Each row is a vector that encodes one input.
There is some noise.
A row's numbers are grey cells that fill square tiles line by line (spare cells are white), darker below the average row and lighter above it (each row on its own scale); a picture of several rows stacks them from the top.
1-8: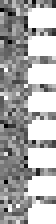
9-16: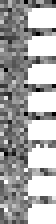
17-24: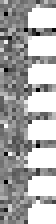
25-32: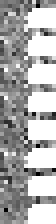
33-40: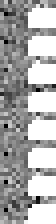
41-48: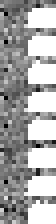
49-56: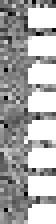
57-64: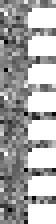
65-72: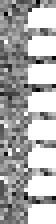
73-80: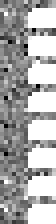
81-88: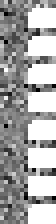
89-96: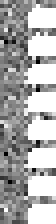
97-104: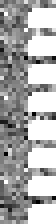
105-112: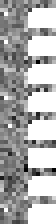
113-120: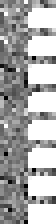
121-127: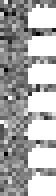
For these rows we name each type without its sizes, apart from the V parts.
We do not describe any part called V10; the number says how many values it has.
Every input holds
a point on a line, together with either a point on a circle, or a value of V10.
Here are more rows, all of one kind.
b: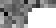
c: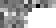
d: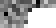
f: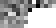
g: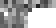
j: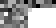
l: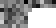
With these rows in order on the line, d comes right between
b and f.
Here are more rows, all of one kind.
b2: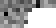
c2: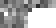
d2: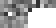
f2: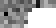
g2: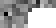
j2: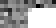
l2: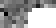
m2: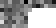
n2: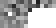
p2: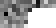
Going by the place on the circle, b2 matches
c2, f2 and j2.
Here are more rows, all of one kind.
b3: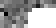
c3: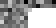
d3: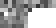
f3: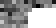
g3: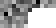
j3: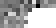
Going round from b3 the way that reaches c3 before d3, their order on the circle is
b3, j3, f3, g3, c3, d3.
